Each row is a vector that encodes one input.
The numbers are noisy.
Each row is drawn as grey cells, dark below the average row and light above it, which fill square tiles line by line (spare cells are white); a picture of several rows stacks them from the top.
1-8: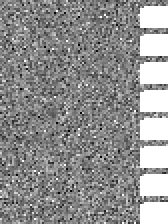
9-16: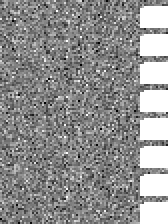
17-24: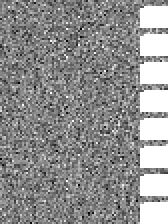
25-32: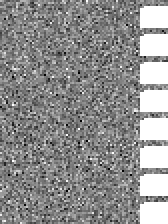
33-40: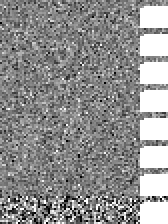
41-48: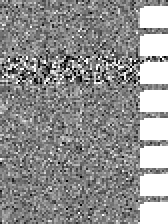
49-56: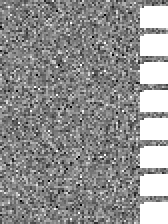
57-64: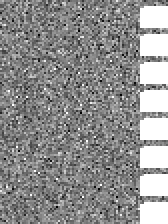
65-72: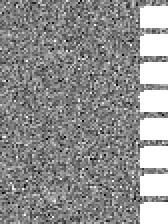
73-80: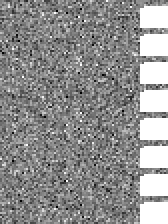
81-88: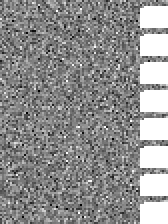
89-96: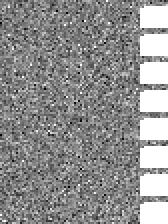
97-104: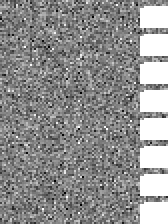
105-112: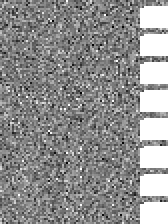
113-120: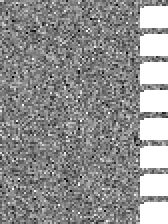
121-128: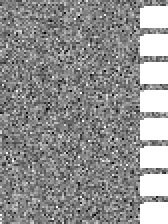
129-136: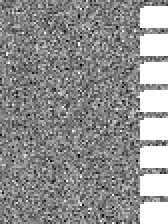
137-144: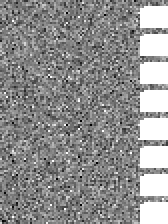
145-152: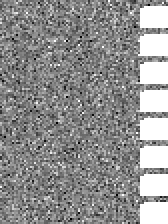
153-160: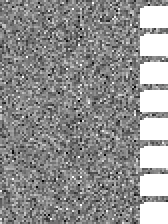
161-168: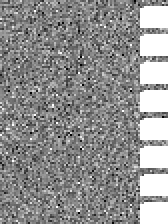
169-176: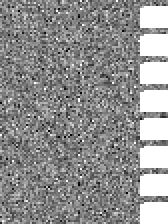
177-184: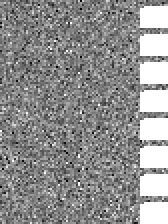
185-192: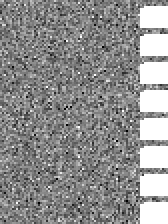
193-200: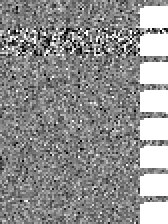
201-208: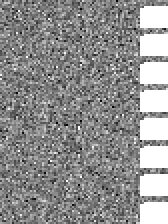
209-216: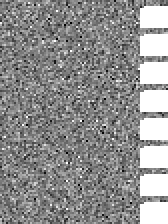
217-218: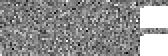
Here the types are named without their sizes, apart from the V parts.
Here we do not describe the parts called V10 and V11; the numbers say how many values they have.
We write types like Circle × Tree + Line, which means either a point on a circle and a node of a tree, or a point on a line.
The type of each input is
Bool × Label × V10 × V11 + Unit.
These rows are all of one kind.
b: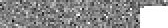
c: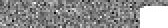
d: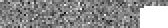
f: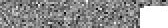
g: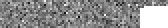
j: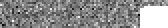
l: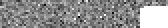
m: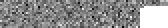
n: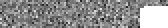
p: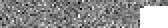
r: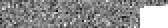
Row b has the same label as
c, l and m.
